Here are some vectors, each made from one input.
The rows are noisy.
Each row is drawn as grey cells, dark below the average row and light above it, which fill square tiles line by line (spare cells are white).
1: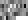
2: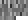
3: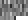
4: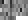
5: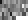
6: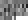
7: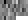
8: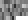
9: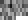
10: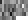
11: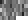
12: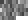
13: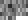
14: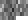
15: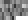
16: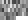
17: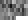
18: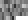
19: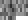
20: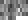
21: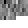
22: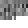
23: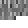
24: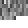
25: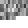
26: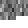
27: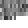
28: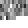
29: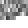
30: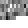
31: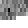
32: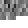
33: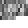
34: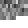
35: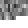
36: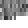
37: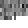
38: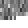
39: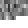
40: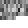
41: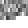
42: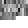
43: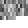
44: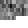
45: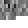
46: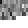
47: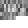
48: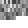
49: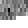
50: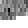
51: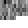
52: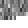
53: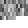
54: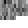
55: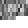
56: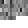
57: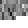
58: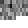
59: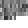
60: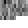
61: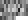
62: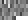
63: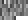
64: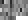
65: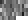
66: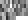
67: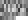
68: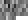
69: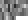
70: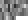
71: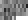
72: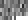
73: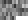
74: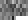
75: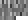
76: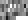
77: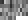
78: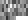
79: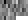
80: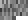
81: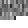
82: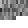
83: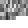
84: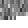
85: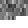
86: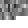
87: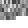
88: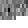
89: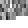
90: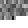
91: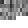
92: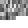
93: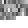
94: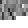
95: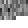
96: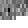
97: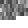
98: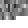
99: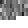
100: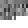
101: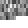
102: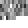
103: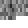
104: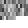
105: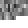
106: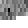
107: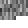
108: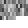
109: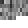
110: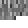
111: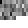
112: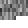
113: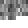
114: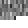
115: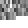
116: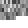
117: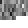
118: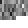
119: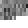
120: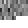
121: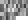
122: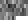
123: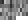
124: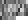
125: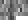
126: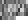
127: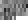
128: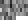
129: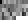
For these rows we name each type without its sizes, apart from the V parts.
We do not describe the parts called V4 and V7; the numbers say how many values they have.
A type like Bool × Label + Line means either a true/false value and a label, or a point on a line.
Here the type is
Bool × Bool × Bool × V7 + Line × V4.
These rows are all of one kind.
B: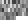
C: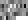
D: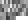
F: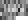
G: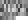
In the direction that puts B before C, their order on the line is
B, D, C, G, F.
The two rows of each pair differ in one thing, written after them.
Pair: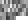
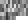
the value of V4
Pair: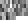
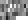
the value of V4
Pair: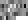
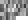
the value of V4
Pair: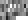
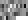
the place on the line
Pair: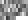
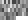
the place on the line
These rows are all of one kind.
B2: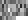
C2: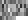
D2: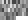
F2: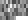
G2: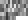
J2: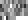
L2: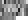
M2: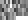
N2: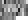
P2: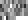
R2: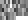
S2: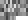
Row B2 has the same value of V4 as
C2 and F2.
